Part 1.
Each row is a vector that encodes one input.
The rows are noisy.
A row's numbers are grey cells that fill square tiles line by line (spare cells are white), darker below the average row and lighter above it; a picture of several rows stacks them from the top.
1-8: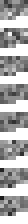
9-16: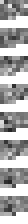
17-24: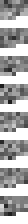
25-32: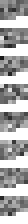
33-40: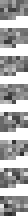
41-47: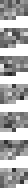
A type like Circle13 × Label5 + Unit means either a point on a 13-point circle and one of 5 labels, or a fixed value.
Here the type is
Label8.
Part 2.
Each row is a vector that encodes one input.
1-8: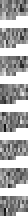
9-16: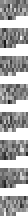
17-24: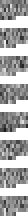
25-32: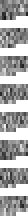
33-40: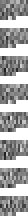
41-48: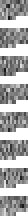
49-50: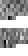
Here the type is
Bool × Bool × Bool.
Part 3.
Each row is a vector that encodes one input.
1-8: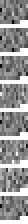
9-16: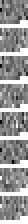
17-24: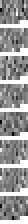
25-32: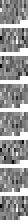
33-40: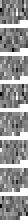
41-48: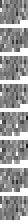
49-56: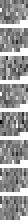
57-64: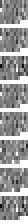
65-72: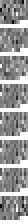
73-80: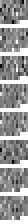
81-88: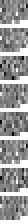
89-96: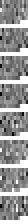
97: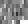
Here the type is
Bool × Bool × Bool + Unit.
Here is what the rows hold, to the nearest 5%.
About 5% of them hold a fixed value. The rest hold three true/false values.
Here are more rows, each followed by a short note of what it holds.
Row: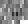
three true/false values
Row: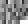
a fixed value
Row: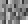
a fixed value
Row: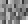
a fixed value
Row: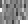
three true/false values
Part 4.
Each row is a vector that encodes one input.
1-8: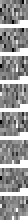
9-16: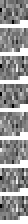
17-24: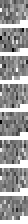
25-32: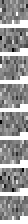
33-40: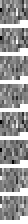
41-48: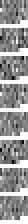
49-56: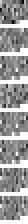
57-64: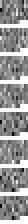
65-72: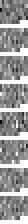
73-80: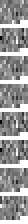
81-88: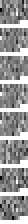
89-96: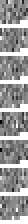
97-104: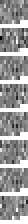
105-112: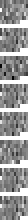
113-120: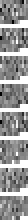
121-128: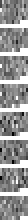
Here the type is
Bool × Bool × Bool + Unit.
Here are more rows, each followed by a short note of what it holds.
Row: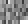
a fixed value
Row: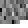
three true/false values
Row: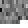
three true/false values
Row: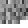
a fixed value
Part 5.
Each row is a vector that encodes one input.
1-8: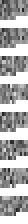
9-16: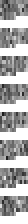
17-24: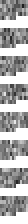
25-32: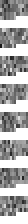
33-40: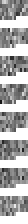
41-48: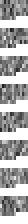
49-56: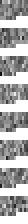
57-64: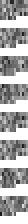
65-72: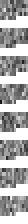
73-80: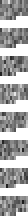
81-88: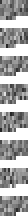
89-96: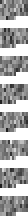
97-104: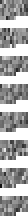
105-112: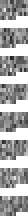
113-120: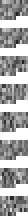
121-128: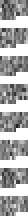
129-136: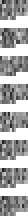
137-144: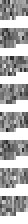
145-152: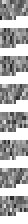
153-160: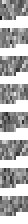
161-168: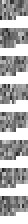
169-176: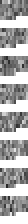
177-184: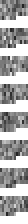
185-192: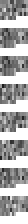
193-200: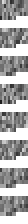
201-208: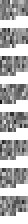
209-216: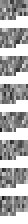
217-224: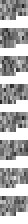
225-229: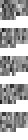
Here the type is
Circle20.
